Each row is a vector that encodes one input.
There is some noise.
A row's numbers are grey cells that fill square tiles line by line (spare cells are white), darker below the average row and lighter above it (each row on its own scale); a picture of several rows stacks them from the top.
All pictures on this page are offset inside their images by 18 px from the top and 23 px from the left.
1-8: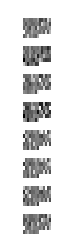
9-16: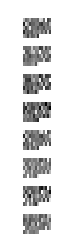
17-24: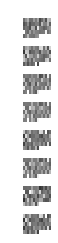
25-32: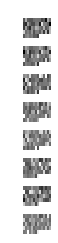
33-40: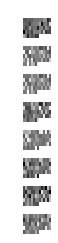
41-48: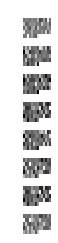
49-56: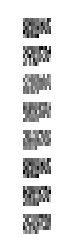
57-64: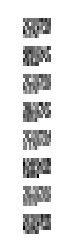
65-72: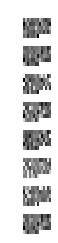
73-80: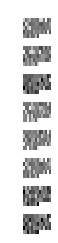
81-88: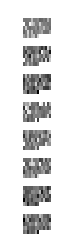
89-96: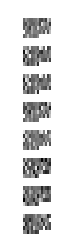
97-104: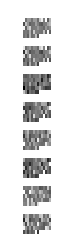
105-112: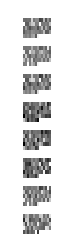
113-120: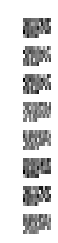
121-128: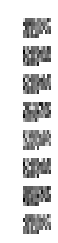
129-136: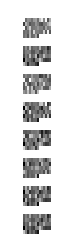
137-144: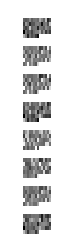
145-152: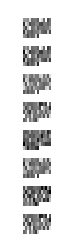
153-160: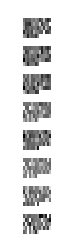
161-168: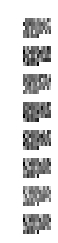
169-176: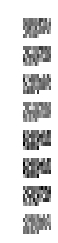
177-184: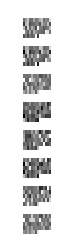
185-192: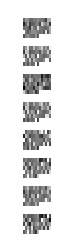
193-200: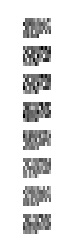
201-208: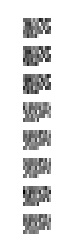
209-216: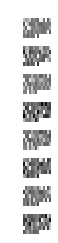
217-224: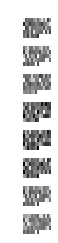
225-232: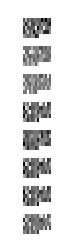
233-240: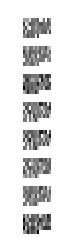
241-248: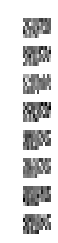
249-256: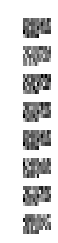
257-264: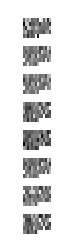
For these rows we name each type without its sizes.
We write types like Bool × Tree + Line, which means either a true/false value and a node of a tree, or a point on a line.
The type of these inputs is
Line.
